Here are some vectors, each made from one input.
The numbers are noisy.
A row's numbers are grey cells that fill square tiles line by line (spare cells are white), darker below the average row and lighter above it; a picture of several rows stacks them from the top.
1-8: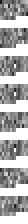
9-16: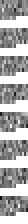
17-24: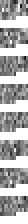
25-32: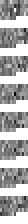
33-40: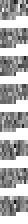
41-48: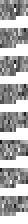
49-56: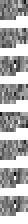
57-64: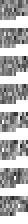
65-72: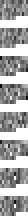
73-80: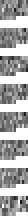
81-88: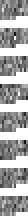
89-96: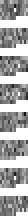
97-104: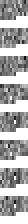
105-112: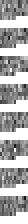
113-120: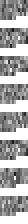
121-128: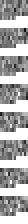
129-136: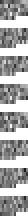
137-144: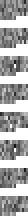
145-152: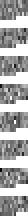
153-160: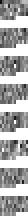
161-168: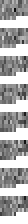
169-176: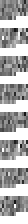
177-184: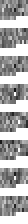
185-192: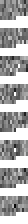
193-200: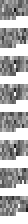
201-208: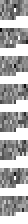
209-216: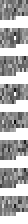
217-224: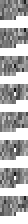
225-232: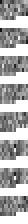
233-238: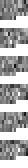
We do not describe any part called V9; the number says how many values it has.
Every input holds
either a point on a 5-point line, or a true/false value and a value of V9, or a list of up to two points on a 4-point line.
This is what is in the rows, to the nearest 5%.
About 20% of them hold a point on a 5-point line. About 35% of them hold a true/false value and a value of V9. The rest are lists of up to two points on a 4-point line: about 5% of all rows are empty, 20% hold one and 25% two.
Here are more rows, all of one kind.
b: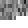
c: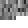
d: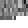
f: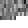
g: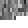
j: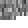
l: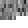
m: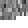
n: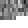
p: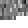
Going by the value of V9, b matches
c and l.
